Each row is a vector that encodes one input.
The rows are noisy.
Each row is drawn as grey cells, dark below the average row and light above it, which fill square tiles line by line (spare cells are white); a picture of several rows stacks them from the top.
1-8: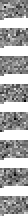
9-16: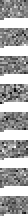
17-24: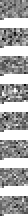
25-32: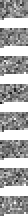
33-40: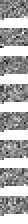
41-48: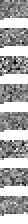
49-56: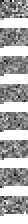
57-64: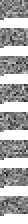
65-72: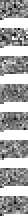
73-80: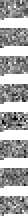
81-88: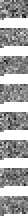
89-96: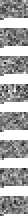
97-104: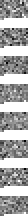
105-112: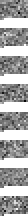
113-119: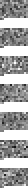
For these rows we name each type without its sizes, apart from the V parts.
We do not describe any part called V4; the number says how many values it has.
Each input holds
three true/false values, together with either a point on a line, or a value of V4.
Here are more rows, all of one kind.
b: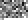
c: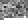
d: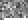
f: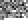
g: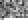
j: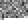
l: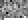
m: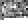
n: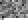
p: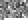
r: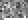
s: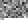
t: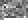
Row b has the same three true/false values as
j, n and s.
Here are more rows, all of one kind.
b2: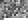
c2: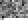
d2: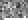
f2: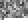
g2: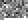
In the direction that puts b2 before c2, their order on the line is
d2, g2, f2, b2, c2.
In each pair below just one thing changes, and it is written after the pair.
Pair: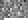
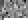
one of the three true/false values
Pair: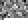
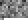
one of the three true/false values
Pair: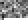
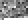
the place on the line
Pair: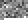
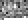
one of the three true/false values
